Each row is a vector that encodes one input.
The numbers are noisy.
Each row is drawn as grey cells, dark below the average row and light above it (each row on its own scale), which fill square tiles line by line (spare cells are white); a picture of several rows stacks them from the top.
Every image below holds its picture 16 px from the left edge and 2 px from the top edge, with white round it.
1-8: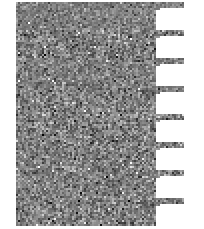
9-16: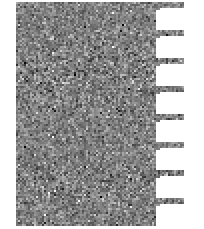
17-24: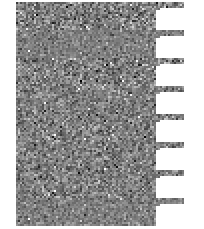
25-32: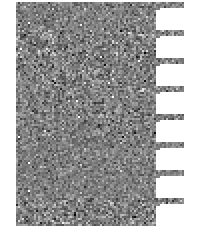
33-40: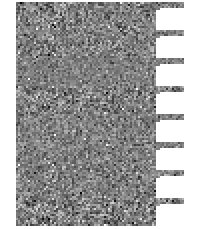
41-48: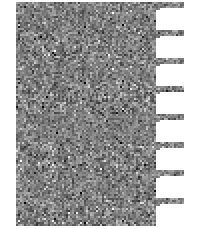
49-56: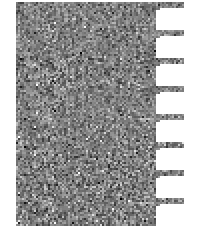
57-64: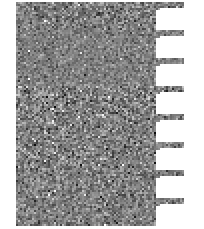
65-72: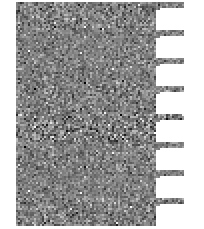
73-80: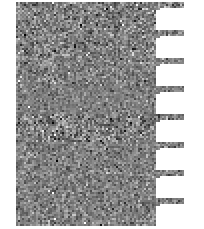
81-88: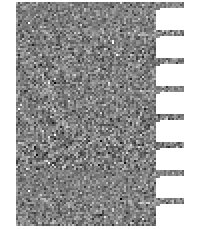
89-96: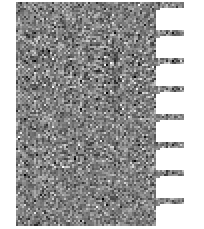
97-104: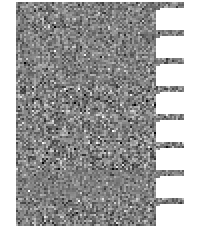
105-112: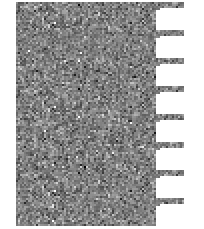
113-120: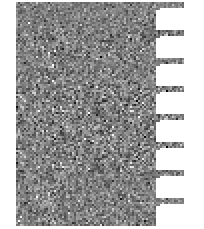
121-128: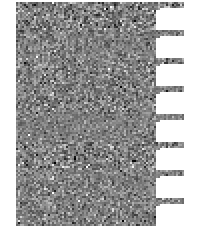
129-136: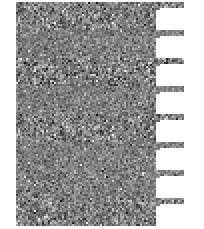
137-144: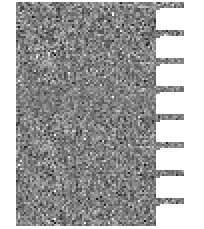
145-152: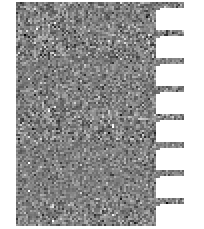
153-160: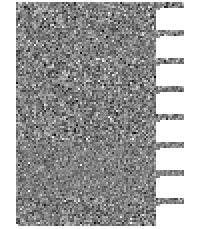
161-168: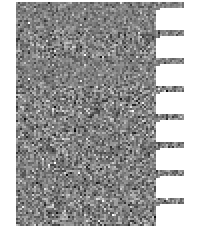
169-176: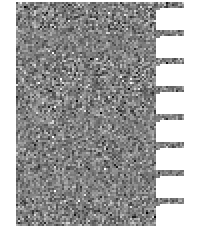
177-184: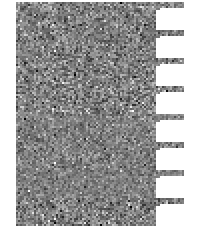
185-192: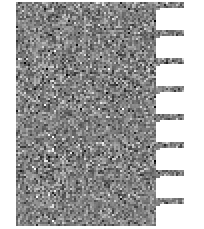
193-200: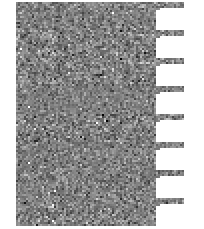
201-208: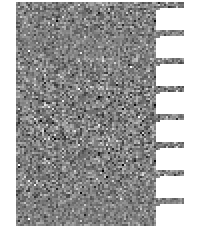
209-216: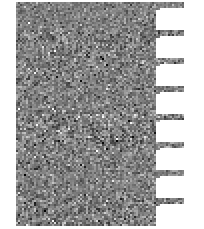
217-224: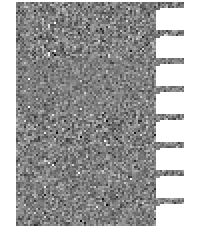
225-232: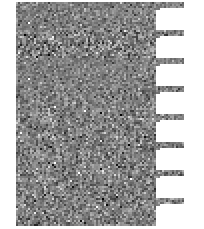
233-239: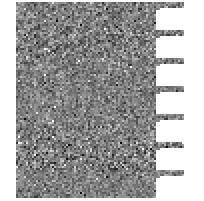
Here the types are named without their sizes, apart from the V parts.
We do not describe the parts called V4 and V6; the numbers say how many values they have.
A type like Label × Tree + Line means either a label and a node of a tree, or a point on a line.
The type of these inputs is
(Circle × V4 + List(Line)) × V6.
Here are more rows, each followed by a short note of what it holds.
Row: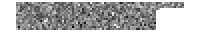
a value of V6, together with a list of two items
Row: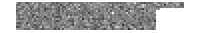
a value of V6, together with a list of two items
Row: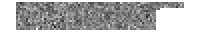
a point on a circle, a value of V4 and a value of V6
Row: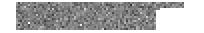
a value of V6, together with the empty list
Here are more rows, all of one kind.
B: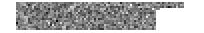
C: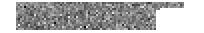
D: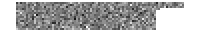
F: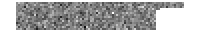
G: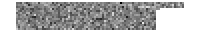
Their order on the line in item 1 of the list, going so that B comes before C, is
G, B, D, F, C.
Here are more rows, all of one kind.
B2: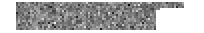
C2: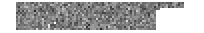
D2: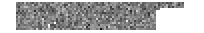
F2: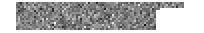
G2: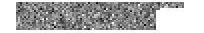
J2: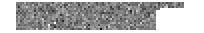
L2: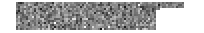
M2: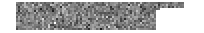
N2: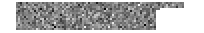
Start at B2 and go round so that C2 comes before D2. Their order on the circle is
B2, J2, G2, N2, L2, M2, F2, C2, D2.
